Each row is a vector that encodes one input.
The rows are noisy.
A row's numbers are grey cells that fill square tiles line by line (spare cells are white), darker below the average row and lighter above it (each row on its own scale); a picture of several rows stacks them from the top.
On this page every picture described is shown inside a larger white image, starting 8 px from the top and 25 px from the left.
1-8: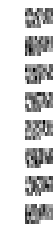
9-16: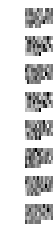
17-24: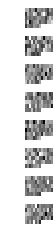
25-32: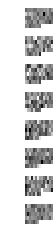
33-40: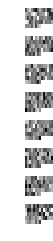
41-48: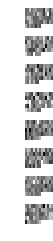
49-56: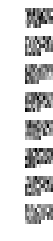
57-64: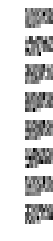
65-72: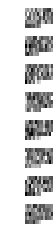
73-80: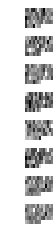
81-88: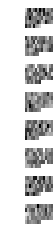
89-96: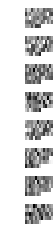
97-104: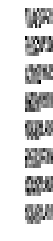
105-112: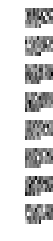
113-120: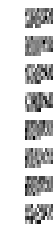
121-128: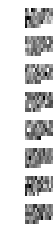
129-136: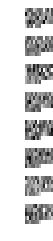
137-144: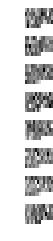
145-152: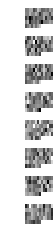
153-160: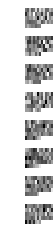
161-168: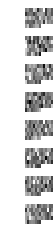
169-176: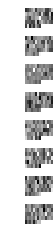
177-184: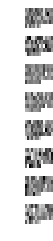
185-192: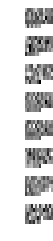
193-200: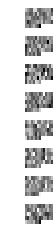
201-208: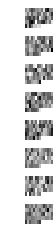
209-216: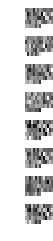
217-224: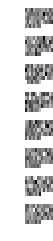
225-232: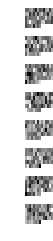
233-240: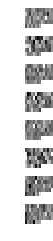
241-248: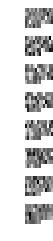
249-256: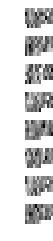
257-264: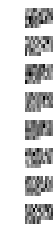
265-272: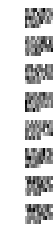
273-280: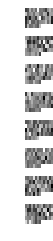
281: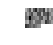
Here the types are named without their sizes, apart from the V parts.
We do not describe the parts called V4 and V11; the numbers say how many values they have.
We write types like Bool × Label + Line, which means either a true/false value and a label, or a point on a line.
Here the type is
(Bool × Bool × Bool + Circle) × Label × V11 + V4.
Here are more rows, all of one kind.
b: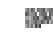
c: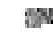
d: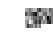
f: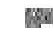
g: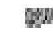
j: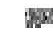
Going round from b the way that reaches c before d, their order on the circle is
b, j, c, f, g, d.
